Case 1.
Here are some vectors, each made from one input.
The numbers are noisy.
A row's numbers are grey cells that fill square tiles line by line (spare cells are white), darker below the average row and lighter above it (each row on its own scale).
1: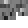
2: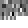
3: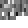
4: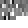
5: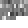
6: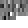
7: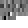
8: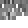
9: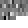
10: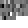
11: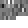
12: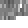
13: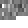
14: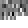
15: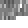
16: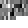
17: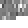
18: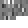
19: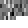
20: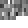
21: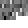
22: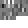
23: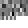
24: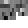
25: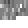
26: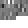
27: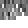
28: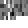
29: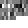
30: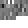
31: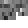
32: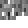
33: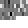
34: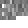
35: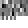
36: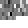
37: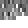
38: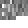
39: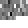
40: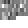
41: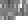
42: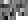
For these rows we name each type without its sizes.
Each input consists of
a label and a true/false value.
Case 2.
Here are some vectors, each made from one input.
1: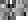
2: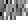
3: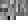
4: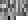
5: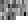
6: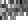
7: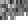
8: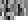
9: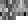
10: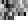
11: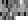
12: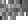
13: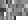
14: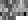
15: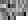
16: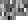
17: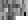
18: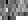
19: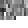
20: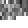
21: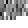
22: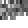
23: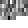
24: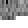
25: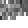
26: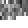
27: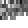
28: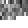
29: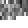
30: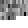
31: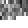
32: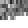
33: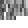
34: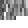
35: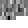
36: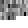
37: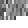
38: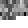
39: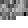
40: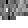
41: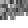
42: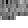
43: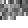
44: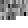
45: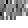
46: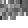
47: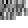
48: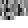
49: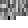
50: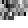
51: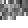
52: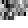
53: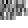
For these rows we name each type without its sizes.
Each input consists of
a point on a line, together with either a fixed value, or a node of a tree.
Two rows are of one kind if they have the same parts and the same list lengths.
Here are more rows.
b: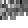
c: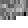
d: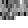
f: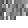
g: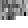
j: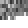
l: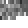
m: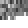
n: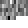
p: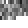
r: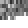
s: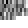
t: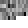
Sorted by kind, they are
b, j, l, m, p, r
c, d, f, g, n, s, t

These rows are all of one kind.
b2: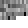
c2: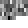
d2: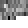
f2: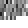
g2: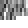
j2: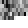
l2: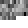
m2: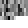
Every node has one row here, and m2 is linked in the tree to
c2.
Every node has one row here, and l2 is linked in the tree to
d2 and j2.
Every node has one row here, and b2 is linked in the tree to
g2 and j2.
